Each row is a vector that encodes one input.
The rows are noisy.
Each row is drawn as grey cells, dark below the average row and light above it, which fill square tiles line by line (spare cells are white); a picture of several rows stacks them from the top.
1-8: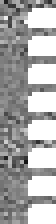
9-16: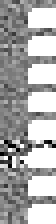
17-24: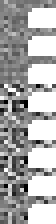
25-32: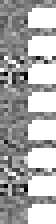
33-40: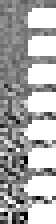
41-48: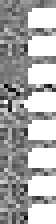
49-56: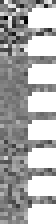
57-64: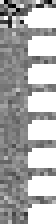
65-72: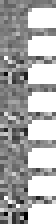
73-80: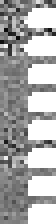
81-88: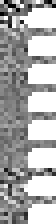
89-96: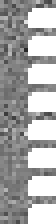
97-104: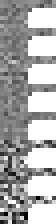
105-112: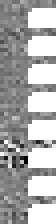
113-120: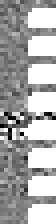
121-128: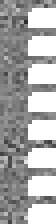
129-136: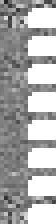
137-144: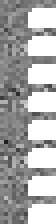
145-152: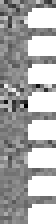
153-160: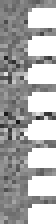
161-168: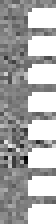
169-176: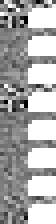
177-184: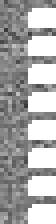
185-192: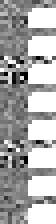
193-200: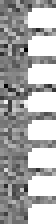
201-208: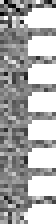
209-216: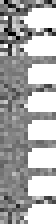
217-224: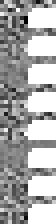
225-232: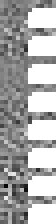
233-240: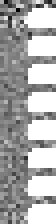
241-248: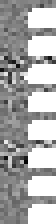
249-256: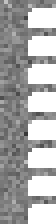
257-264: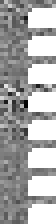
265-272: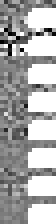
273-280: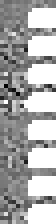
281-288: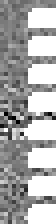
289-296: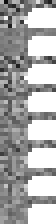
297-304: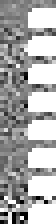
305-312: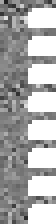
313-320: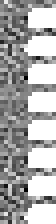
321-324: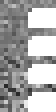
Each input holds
a point on a 13-point line and a node of a 13-node tree.
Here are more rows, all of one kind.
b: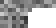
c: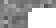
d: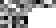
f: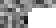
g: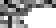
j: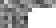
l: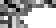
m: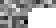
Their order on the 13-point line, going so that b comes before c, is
b, d, j, c, m, l, g, f.
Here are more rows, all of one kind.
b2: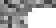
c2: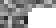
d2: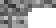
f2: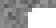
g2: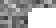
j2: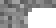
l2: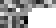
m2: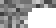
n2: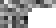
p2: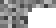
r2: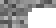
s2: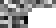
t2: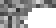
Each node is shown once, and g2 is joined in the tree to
j2 and t2.
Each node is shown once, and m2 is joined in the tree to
s2.
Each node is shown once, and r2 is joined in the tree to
l2 and n2.
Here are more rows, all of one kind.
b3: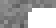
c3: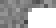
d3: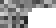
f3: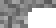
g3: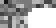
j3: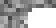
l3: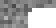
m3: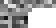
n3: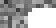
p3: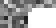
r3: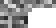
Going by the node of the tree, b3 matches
d3 and f3.
